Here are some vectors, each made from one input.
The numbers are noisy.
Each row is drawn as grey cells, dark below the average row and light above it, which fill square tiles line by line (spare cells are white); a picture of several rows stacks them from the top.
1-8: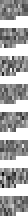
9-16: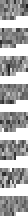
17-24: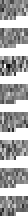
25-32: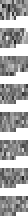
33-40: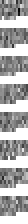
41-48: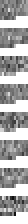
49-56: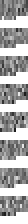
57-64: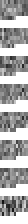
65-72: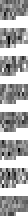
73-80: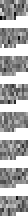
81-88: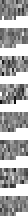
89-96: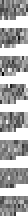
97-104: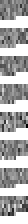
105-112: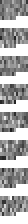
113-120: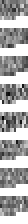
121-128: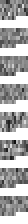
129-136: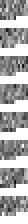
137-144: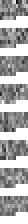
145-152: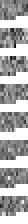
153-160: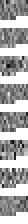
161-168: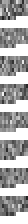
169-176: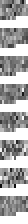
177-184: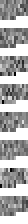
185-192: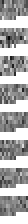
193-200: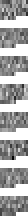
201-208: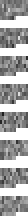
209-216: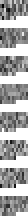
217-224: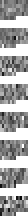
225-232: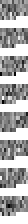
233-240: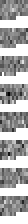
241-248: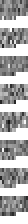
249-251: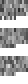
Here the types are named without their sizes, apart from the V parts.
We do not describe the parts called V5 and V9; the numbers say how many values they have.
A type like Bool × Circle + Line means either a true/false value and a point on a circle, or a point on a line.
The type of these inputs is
(Bool × Bool × Bool × Bool + V9) × V5 + Line + Tree.
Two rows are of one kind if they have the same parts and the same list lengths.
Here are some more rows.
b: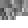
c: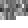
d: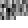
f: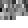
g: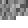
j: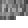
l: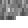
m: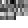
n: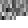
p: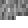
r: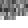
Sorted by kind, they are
b, g, j, l, p
c, f, r
d, n
m

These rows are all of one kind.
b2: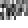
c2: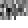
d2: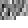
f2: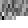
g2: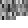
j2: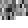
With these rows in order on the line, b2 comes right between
c2 and d2.
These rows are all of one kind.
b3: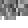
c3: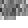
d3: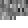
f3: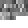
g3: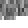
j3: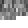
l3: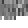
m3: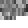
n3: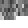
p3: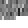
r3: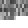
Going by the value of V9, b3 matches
j3 and l3.
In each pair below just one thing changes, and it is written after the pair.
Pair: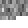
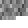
one of the four true/false values
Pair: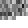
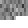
one of the four true/false values
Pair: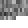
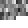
the value of V5
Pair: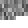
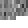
one of the four true/false values
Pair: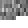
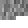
one of the four true/false values
